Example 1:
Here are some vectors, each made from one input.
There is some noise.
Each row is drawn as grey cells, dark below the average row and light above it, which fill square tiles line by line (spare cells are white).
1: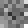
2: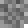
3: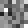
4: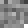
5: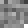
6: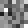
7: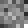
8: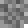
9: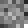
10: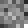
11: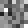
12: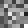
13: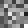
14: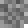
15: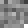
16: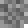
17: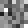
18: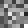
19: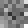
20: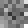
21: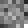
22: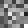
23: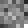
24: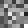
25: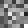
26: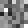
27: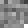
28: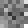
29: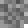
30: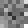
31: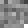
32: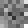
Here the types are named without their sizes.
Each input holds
a point on a line.
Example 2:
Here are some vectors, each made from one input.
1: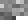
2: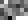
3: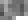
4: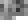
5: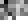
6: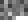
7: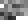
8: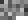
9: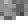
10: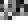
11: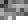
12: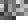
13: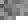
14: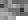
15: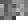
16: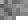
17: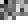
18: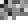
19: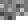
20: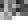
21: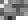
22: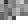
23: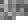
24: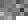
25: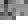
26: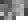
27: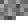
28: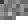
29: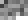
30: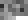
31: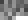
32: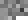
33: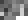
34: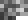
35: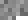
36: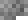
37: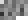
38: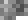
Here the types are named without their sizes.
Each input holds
a label.
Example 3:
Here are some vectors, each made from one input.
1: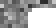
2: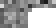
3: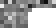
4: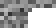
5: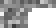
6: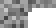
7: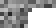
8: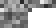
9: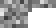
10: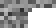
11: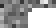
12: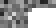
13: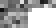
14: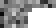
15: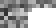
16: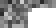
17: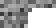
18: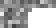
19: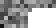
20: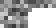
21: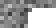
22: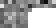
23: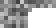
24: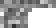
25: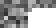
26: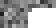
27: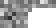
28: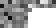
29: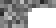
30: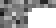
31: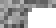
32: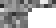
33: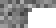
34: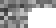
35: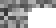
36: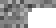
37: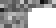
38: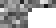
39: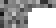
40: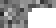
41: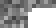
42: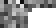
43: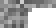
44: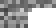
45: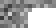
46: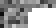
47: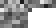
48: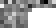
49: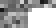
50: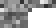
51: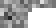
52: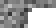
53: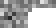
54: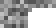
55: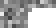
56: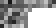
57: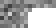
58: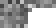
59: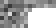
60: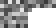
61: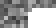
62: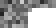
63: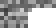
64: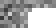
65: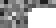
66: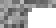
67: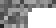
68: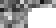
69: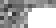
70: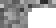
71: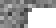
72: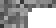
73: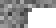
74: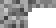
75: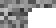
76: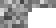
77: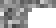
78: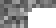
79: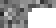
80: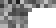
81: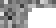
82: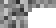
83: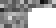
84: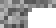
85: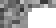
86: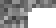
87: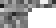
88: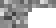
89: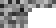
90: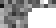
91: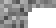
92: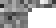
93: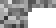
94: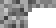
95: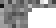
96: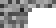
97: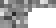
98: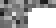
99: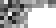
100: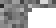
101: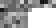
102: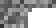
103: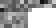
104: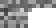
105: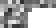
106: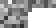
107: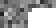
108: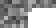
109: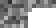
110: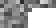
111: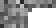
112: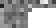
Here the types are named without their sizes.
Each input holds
four true/false values.
